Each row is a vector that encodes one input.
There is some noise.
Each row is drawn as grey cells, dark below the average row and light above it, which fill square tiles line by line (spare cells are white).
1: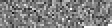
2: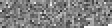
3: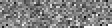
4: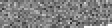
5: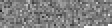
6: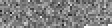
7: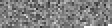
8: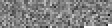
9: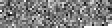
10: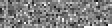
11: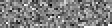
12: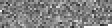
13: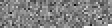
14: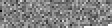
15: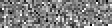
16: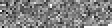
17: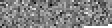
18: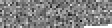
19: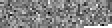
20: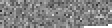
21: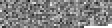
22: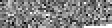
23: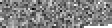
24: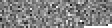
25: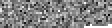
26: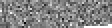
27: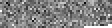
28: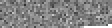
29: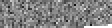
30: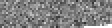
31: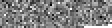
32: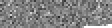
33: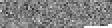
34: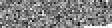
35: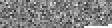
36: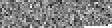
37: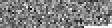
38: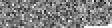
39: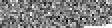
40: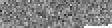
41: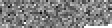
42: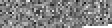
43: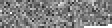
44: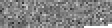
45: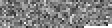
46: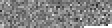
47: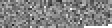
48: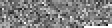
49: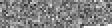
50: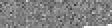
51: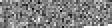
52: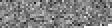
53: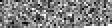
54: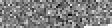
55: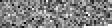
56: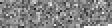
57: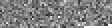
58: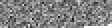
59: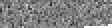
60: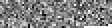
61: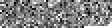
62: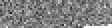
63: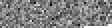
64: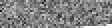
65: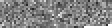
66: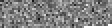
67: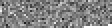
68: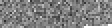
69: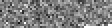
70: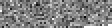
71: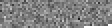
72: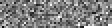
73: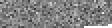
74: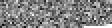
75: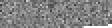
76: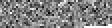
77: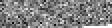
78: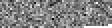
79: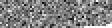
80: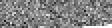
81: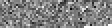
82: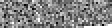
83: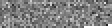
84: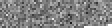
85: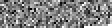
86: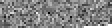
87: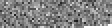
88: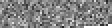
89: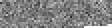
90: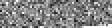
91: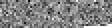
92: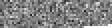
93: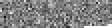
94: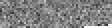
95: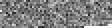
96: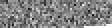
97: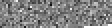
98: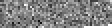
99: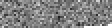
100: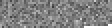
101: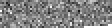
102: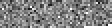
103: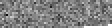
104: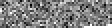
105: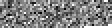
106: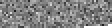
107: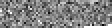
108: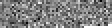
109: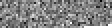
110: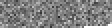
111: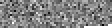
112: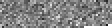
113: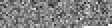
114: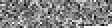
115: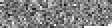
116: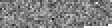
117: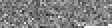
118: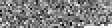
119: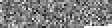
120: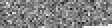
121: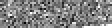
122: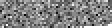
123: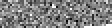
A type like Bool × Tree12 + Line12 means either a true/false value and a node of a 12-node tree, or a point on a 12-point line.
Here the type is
(Label4 × Line5 + Line6) × Line5 × Line5.
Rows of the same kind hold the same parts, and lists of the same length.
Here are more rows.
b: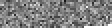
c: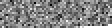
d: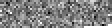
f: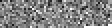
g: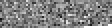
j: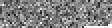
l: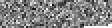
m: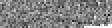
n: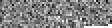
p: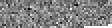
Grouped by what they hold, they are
b, g, l, m
c, d, f, j, n, p

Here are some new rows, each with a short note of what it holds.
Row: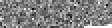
one of 4 labels and a point on each of three 5-point lines
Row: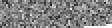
a point on each of two 5-point lines and a point on a 6-point line
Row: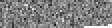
a point on each of two 5-point lines and a point on a 6-point line
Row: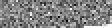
a point on each of two 5-point lines and a point on a 6-point line
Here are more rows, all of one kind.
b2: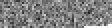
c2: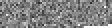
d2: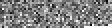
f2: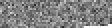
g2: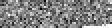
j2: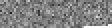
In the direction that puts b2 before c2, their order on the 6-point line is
g2, b2, d2, f2, j2, c2.
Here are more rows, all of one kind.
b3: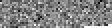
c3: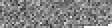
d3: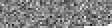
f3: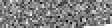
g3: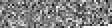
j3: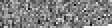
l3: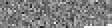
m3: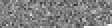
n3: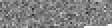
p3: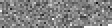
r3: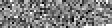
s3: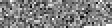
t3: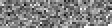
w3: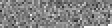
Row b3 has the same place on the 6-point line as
f3, m3, p3 and t3.
